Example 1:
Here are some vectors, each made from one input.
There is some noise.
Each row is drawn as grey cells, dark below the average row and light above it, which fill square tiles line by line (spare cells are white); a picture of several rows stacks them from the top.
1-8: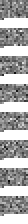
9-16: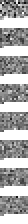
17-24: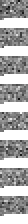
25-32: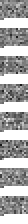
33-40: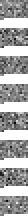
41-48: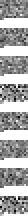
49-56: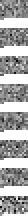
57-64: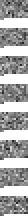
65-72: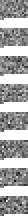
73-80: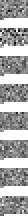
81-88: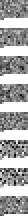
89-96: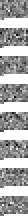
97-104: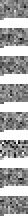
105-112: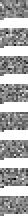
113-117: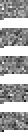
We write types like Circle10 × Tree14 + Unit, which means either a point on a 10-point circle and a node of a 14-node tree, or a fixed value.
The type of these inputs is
(Bool × Bool × Bool + Label10) × Label5 + Unit.
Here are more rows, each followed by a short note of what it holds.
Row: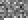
one of 5 labels and three true/false values
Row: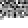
a fixed value
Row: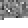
one of 5 labels and three true/false values
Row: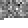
one of 5 labels and one of 10 labels
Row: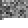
one of 5 labels and three true/false values
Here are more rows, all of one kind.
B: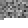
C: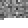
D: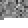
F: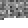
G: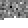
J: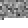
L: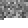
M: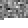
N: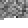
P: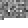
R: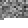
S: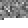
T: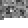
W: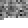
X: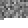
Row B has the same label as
N, P, R and S.
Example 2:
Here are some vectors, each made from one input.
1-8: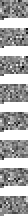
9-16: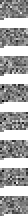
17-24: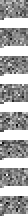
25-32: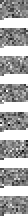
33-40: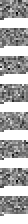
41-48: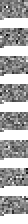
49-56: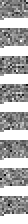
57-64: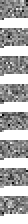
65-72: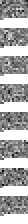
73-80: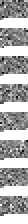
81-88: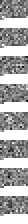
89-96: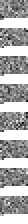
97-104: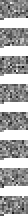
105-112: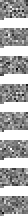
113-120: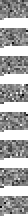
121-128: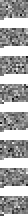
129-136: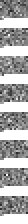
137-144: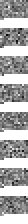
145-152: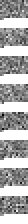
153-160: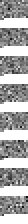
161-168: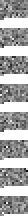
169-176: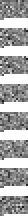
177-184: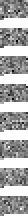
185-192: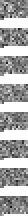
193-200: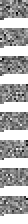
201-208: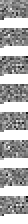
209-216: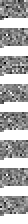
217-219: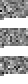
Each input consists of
a point on a 9-point circle, together with either a point on a 4-point line, or a point on a 5-point line.
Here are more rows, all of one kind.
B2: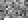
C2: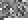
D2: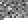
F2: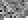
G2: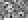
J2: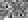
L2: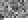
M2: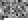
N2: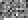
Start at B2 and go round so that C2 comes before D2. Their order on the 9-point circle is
B2, C2, M2, L2, N2, D2, F2, G2, J2.
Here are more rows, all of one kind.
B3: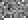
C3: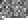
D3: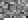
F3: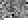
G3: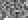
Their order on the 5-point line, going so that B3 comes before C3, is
G3, D3, B3, F3, C3.
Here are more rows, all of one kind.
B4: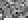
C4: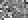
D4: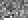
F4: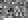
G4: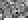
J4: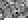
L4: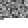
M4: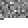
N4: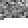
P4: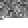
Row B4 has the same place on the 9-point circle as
G4, J4 and M4.
